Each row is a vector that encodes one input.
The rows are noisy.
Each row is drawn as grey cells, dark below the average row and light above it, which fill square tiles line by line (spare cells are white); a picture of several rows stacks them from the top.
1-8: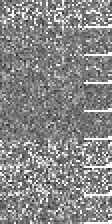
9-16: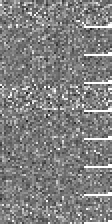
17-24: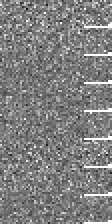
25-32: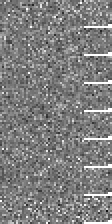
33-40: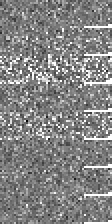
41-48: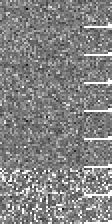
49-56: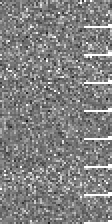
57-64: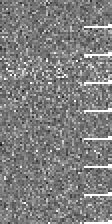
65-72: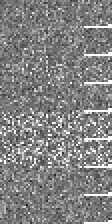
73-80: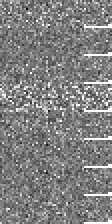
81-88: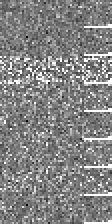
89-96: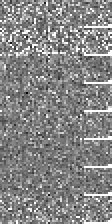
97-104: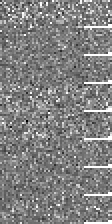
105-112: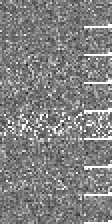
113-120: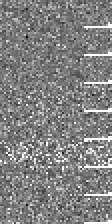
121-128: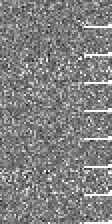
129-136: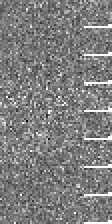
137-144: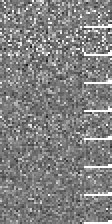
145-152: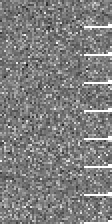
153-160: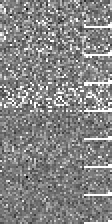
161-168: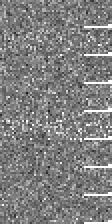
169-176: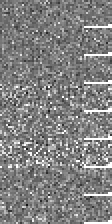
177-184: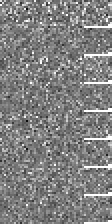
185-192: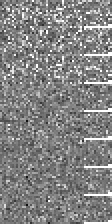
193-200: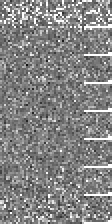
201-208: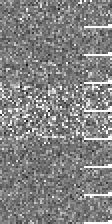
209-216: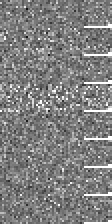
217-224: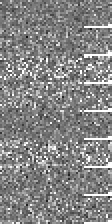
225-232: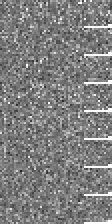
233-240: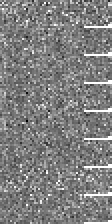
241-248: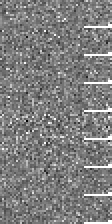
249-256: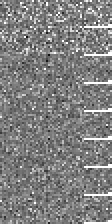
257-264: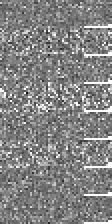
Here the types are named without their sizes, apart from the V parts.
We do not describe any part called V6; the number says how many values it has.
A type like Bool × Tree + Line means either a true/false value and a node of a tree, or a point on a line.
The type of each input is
Bool × Circle + Line + V6.
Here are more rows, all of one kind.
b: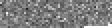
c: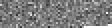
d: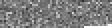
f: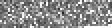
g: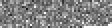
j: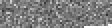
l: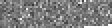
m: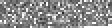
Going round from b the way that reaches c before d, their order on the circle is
b, m, c, d, j, l, f, g.
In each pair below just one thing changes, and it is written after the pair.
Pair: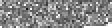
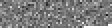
the true/false value
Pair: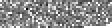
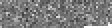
the place on the circle
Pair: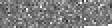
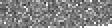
the true/false value
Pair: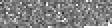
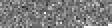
the true/false value
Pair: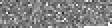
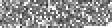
the place on the circle
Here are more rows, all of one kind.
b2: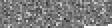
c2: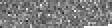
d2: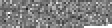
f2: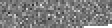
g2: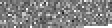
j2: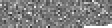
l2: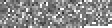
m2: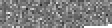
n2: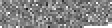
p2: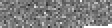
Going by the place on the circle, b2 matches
d2 and m2.
